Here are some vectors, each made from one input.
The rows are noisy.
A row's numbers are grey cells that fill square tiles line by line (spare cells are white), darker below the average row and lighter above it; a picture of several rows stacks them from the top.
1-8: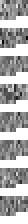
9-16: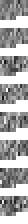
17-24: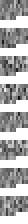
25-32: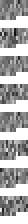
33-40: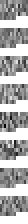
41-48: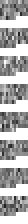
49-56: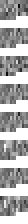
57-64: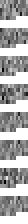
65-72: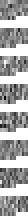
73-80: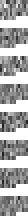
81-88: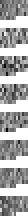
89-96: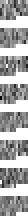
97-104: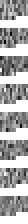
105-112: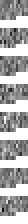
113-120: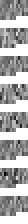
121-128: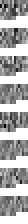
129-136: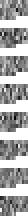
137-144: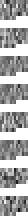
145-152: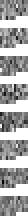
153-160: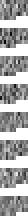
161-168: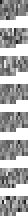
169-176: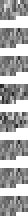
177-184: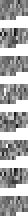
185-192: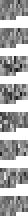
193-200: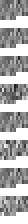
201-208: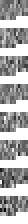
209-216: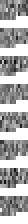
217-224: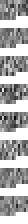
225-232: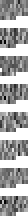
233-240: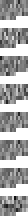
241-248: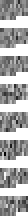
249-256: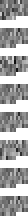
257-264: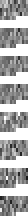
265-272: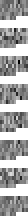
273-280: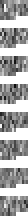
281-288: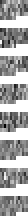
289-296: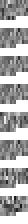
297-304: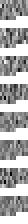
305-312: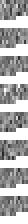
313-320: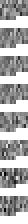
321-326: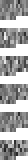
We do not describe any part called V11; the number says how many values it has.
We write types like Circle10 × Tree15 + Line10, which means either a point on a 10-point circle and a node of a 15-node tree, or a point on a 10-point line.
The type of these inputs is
Circle10 × V11 × V11 + Line9.
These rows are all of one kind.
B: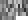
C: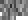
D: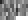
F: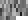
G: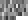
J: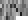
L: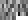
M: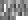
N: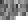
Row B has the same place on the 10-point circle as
G, L and M.
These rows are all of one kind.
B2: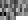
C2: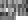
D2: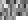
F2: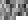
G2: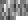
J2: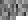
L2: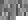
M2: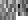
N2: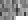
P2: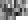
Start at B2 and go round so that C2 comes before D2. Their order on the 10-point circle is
B2, C2, G2, J2, M2, L2, D2, F2, P2, N2.
